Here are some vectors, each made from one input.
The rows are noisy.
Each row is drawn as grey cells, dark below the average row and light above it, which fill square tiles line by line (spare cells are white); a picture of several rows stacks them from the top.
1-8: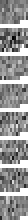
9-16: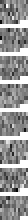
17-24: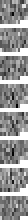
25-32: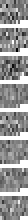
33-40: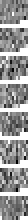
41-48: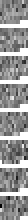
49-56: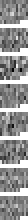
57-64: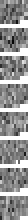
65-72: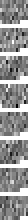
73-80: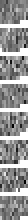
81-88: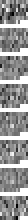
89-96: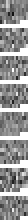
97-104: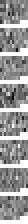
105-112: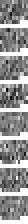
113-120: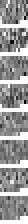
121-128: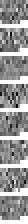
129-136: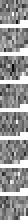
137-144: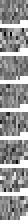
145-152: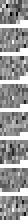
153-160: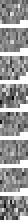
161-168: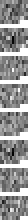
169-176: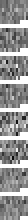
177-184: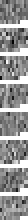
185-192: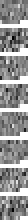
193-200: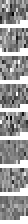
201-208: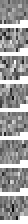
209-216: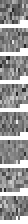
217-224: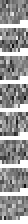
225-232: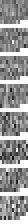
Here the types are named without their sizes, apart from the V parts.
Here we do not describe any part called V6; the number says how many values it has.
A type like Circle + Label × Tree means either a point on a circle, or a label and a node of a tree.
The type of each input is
Line × V6 + Tree.
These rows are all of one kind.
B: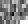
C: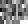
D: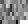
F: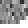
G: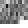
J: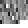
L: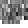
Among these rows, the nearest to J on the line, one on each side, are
B and C.
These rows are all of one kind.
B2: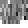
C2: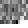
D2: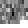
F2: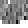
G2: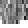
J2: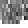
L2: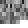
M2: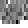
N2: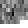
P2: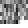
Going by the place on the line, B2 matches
D2, J2 and P2.
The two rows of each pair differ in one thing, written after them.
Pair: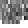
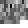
the value of V6
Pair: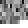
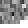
the value of V6
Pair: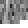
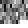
the value of V6
